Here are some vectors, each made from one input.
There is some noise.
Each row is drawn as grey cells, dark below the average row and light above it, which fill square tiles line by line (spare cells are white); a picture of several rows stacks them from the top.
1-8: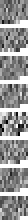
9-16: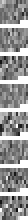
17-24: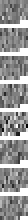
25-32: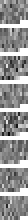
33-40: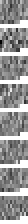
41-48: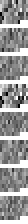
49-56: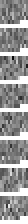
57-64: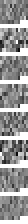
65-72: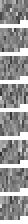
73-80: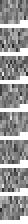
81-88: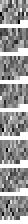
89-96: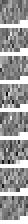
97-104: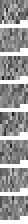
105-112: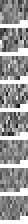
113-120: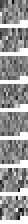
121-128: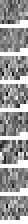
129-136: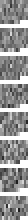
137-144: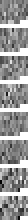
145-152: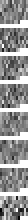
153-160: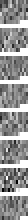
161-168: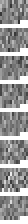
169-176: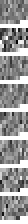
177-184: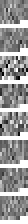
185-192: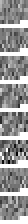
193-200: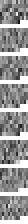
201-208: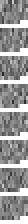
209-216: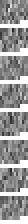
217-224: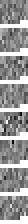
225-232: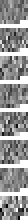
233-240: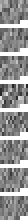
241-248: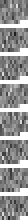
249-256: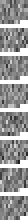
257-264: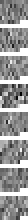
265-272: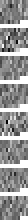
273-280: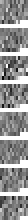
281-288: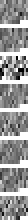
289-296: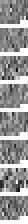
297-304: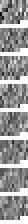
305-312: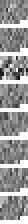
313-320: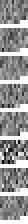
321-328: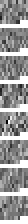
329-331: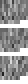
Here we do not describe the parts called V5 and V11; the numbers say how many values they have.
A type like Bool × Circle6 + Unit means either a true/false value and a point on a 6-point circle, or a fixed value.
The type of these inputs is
Bool × V5 × V11 + Circle10 + Line6 × Line6 + Unit.
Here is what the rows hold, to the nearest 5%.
About 30% of them hold a point on a 10-point circle. A few of them hold a fixed value. About 20% of them hold a point on each of two 6-point lines. The rest hold a true/false value, a value of V5 and a value of V11.
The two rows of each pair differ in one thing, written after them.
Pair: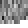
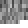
the value of V5
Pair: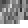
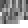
the true/false value
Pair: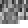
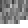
the true/false value
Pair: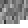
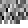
the value of V5
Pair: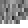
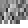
the value of V11
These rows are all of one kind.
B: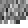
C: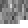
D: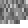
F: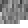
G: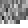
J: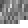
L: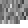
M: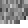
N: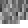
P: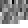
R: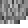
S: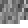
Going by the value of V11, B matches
C, F, J and L.
